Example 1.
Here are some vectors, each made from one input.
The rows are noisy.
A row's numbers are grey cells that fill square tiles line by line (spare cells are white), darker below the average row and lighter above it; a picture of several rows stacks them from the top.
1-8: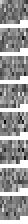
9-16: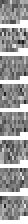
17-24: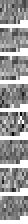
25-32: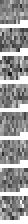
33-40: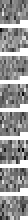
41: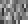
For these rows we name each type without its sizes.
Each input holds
either a fixed value, or three true/false values.
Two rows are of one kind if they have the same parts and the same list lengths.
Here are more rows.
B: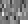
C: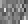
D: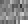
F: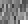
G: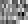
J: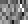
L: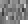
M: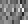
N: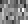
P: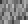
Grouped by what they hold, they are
B, C, D, F, J, L, M, N, P
G

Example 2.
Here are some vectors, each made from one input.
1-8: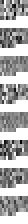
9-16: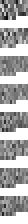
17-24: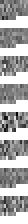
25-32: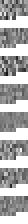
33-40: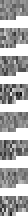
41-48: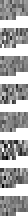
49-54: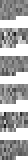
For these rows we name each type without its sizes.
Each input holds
a point on a line.
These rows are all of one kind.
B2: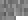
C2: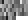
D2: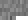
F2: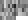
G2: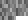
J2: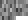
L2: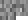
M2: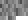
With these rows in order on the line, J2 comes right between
F2 and M2.
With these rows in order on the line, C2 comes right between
D2 and L2.
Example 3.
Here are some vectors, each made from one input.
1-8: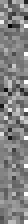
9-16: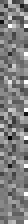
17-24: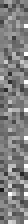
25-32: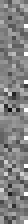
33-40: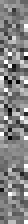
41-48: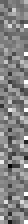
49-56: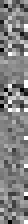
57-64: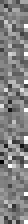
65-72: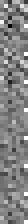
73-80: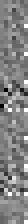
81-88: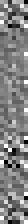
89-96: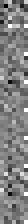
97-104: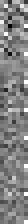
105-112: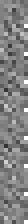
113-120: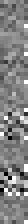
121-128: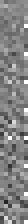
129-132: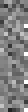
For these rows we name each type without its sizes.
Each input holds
a point on a circle.
